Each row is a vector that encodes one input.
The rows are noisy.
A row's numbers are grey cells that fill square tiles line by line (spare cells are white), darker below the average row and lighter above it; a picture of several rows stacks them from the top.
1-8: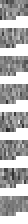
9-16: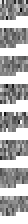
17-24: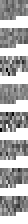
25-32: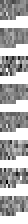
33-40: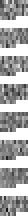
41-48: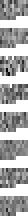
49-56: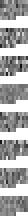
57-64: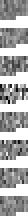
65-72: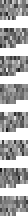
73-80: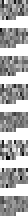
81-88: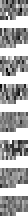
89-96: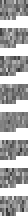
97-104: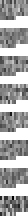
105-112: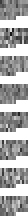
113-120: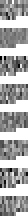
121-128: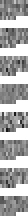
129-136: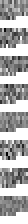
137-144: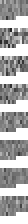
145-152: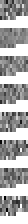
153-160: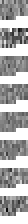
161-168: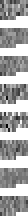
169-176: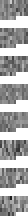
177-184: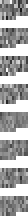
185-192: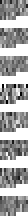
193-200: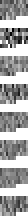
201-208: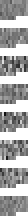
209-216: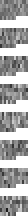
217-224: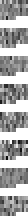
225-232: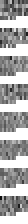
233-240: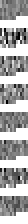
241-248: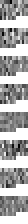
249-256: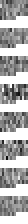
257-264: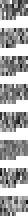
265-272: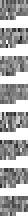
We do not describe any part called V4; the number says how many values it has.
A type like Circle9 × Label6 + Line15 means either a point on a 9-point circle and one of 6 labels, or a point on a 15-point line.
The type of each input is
(Bool × Bool × Bool + Unit) × V4 + Line10.
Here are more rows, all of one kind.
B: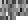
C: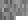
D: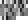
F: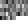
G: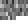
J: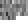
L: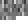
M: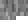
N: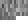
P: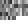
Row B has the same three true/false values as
C, F and L.
